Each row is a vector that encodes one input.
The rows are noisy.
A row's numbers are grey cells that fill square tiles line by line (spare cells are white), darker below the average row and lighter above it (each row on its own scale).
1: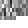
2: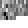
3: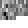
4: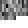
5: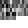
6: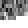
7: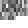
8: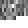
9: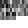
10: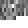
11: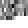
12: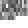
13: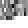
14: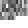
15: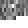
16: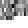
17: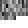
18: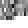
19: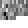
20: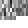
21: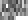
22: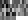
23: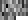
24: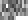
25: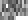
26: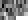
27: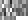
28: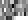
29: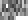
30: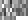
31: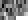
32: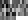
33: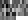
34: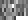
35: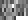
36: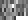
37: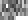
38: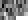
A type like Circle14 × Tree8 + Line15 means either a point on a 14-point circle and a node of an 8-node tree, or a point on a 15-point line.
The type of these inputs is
Bool × Bool × Bool.
